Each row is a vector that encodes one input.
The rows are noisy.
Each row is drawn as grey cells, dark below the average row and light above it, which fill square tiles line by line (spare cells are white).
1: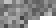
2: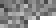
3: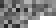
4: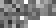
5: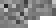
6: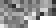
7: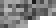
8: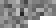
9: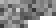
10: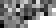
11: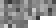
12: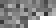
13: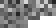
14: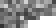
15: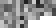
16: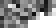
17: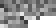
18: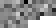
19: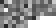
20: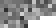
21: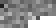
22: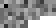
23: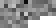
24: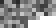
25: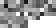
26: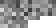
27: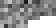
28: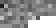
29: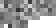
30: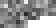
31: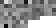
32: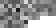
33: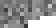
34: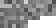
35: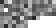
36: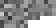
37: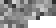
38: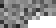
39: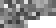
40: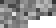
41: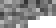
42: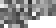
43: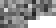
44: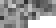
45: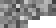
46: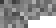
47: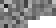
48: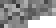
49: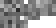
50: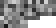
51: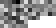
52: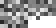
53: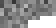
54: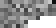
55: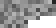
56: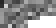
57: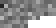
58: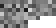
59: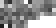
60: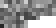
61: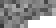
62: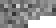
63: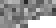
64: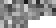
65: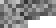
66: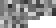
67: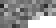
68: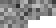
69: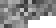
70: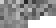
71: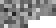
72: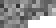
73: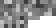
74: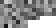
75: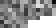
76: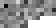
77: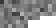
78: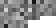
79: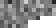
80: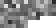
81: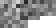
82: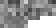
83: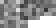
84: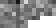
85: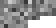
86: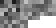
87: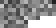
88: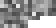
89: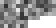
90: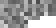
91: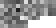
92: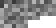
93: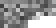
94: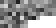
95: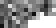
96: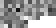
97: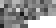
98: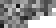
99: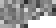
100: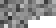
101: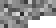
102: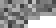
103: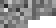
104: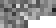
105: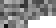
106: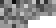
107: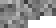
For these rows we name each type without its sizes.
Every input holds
a point on a line, together with either a label, or three true/false values.
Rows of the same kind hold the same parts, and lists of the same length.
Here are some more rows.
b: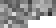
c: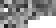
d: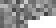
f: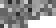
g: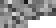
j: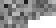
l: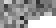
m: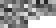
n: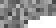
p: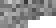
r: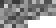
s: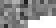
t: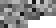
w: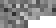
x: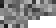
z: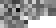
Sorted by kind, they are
b, d, f, m, n, r, w, x, z
c, g, j, l, p, s, t

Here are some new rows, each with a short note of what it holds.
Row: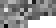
a label and a point on a line
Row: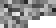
a label and a point on a line
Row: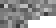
a point on a line and three true/false values
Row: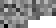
a label and a point on a line
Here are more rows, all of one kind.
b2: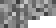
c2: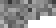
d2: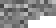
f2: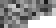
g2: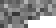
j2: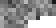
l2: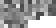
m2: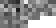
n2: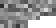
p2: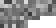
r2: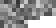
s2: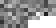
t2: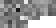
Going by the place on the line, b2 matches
d2, p2, r2 and s2.
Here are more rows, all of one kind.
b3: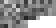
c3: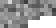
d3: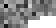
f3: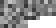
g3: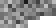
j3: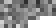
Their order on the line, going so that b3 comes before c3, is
j3, f3, b3, g3, c3, d3.
